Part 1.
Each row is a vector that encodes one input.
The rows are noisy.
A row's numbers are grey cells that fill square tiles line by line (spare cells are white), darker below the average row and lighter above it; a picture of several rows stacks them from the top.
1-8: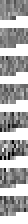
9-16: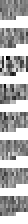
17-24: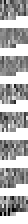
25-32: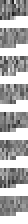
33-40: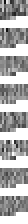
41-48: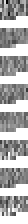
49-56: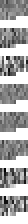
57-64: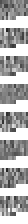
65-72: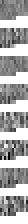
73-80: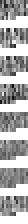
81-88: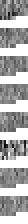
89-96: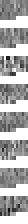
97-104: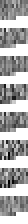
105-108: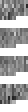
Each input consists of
a point on a 5-point circle and a true/false value.
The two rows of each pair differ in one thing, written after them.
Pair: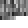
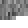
the place on the 5-point circle
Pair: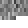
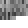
the place on the 5-point circle
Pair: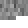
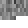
the place on the 5-point circle
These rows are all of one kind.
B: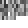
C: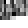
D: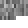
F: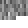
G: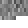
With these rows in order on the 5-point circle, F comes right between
D and G.
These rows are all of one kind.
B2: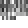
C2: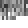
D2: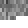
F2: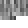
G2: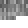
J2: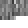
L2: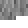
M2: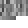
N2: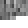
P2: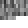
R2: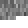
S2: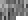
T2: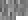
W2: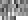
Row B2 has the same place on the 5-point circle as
F2, L2 and T2.
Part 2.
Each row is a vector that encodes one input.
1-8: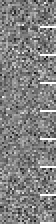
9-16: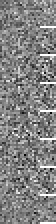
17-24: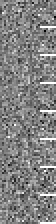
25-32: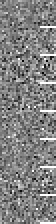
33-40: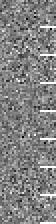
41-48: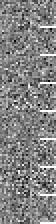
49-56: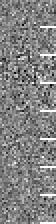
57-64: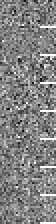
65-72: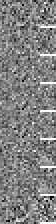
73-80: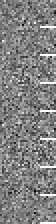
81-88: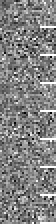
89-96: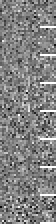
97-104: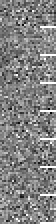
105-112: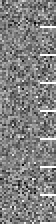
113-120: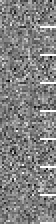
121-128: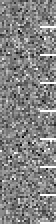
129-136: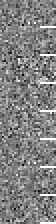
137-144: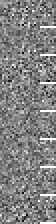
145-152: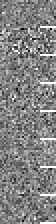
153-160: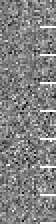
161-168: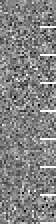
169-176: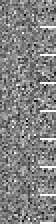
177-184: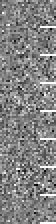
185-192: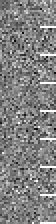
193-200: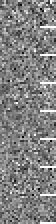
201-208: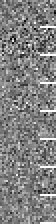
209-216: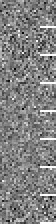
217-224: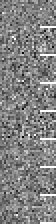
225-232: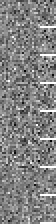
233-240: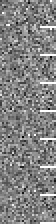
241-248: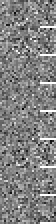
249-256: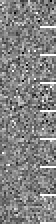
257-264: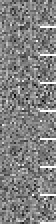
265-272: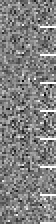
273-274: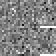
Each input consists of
either a point on each of two 5-point lines, or a point on a 10-point line.
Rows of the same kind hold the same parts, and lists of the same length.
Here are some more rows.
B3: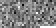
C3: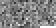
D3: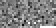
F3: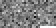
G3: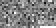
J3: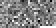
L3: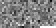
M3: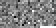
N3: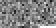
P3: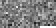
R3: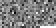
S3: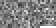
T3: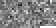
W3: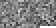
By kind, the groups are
B3, C3, J3, L3, N3, R3
D3, F3, G3, M3, P3, S3, T3, W3

